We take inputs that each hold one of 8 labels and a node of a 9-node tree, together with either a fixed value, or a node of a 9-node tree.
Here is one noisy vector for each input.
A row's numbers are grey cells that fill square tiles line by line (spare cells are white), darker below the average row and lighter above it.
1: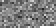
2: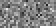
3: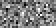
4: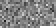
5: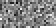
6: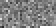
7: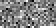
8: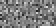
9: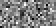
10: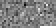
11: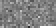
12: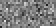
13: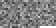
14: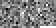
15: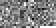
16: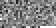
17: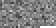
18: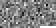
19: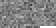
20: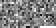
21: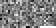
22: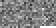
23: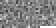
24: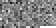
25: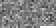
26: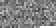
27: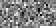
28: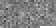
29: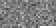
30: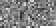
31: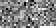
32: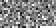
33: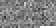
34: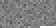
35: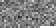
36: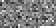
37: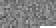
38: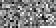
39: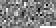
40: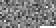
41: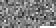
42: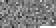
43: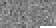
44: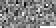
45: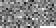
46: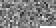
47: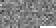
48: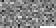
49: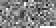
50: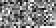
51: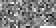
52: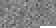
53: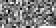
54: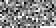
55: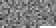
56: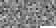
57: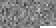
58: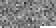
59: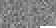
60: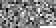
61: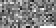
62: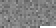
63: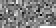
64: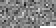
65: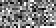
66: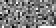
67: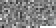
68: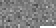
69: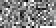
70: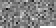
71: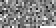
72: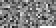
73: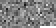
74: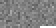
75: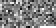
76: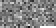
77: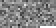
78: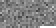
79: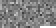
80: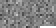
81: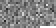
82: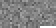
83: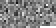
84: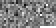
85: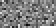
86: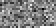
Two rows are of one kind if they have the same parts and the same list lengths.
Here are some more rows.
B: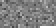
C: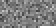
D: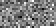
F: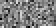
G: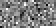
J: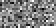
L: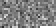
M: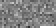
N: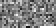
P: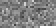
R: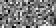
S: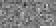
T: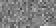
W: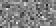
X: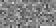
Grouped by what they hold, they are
B, C, D, G, J, L, N, R, S, T, W
F, M, P, X

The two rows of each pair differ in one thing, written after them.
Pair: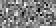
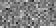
the label
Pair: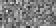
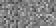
the label
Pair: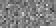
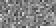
the node of the tree
